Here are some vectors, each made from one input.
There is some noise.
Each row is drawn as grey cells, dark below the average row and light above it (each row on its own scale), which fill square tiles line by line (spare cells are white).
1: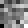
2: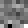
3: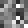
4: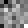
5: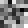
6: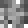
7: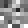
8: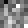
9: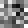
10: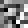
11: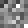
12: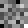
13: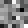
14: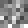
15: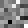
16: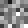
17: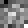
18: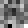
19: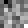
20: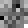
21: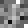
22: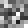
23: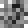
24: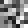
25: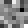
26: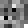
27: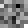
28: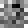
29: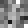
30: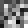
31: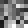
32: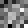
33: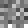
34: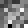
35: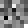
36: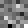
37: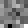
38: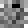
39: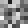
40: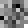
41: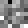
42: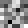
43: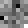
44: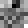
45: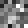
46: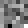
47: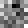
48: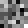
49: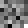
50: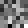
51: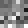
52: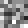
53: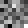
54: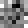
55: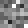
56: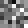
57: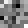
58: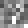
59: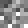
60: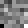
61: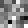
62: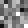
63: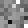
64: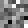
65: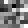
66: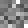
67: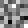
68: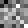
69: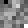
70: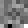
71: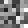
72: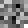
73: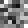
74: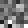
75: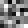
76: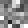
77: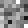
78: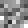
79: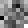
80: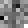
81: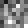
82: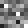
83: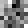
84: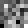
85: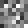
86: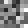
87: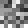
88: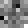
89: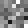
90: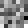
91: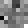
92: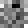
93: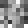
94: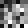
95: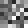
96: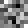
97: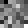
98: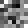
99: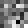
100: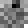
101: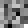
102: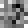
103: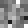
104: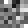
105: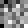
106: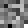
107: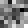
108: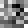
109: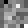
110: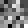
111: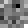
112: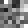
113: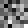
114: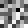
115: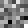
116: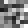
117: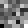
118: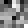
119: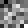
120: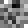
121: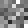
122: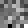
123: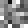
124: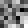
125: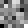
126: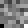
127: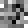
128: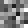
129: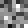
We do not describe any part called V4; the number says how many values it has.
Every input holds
either a point on an 8-point line, or a node of a 13-node tree and a value of V4.
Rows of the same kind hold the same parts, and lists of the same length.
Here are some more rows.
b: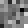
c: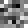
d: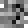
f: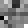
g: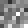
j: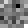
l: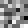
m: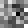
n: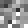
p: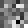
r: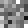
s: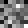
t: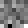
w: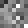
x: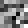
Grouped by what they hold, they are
b, g, l, n, p, r, s, t, w
c, d, f, j, m, x

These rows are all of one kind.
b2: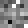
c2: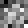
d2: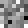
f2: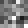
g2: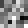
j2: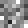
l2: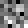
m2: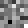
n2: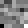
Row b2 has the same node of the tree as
f2 and m2.
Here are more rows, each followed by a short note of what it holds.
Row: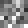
a node of a 13-node tree and a value of V4
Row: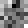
a point on an 8-point line
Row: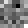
a point on an 8-point line
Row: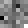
a point on an 8-point line
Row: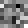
a point on an 8-point line
